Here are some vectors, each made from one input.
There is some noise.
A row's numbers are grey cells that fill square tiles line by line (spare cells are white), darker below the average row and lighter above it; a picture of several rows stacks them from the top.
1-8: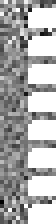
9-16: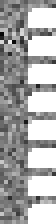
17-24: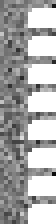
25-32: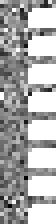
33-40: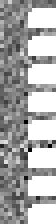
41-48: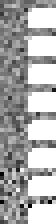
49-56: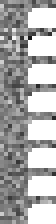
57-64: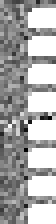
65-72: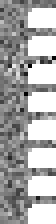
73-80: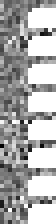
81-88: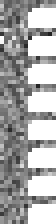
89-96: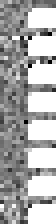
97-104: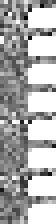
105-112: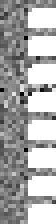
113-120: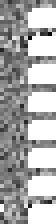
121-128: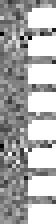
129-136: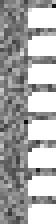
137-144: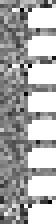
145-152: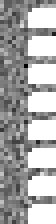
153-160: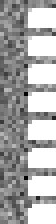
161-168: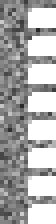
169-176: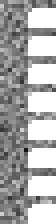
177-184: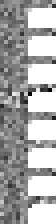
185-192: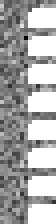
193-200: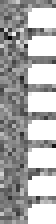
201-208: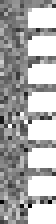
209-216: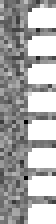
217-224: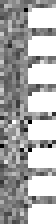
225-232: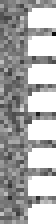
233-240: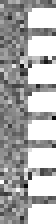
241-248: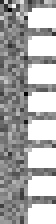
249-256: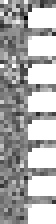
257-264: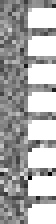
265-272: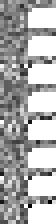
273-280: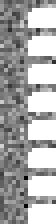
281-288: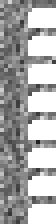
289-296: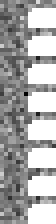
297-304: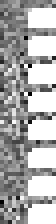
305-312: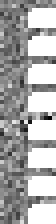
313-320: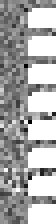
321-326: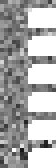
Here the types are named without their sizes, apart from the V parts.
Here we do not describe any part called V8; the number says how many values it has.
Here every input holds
either two values of V8, or a list of points on a line.
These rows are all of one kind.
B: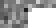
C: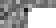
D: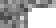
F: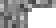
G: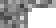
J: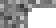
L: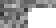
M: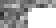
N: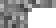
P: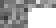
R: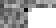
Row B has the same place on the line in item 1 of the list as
P and R.
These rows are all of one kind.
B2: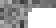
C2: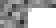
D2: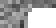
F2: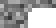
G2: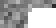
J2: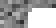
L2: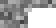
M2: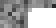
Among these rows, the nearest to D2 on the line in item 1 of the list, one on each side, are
B2 and J2.
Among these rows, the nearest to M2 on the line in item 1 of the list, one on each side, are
C2 and J2.
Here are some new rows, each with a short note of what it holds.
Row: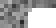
a list of three items
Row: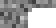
a list of two items
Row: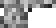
two values of V8
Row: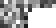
two values of V8
